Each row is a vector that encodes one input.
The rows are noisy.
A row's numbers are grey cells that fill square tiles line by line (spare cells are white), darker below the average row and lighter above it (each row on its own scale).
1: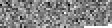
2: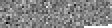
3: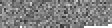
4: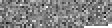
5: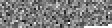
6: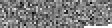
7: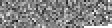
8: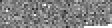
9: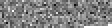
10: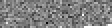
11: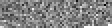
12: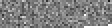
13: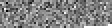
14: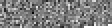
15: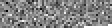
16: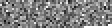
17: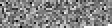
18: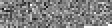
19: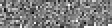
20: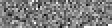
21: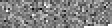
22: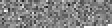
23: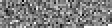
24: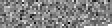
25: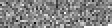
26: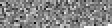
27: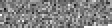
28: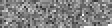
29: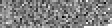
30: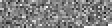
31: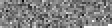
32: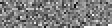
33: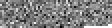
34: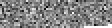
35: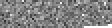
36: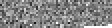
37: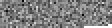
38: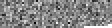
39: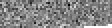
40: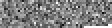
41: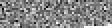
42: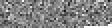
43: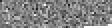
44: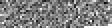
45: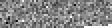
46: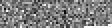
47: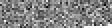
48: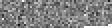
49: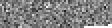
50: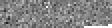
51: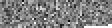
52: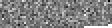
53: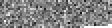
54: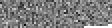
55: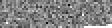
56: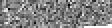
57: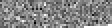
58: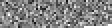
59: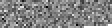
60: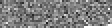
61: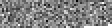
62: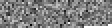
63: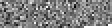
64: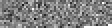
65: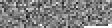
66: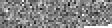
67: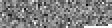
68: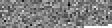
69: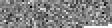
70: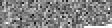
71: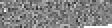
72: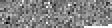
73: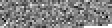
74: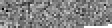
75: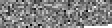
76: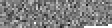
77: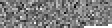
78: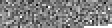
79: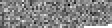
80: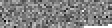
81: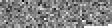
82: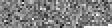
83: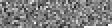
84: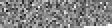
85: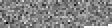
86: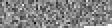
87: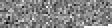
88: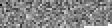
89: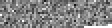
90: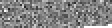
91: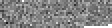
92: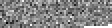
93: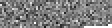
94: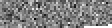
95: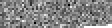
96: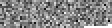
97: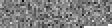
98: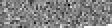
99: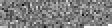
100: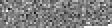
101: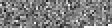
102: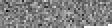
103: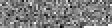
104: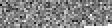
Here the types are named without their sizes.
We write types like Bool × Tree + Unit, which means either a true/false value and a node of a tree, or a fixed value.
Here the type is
(Bool × Bool × Bool + Tree) × Line.
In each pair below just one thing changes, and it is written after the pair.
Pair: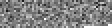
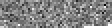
the node of the tree
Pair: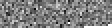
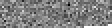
the node of the tree
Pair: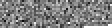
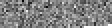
the place on the line
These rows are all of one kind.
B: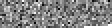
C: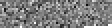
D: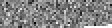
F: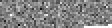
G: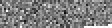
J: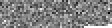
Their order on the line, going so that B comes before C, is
G, F, B, D, J, C.
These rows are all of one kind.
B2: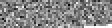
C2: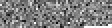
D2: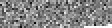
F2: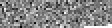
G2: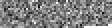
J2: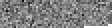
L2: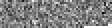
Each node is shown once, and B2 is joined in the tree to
J2.
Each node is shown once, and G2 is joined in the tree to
C2.
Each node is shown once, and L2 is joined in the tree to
D2 and F2.
